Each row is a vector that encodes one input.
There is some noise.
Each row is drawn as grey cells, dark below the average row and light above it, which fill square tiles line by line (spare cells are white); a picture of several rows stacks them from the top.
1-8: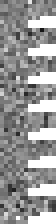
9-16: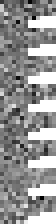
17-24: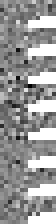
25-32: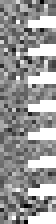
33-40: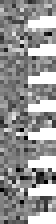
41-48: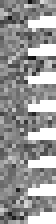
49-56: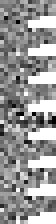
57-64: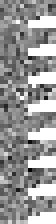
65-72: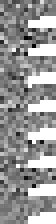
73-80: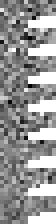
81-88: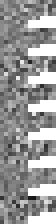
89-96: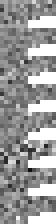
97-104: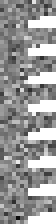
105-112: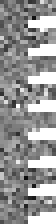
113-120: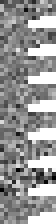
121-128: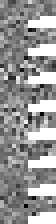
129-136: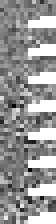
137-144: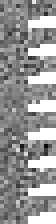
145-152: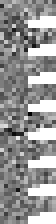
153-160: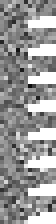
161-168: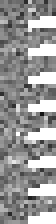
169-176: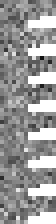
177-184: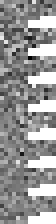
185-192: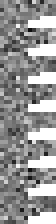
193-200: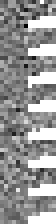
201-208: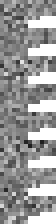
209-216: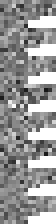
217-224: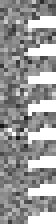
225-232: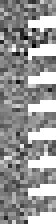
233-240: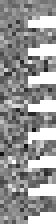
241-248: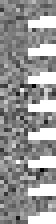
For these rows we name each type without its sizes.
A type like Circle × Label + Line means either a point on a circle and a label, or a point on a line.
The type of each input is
Bool × Line × Line + Unit.
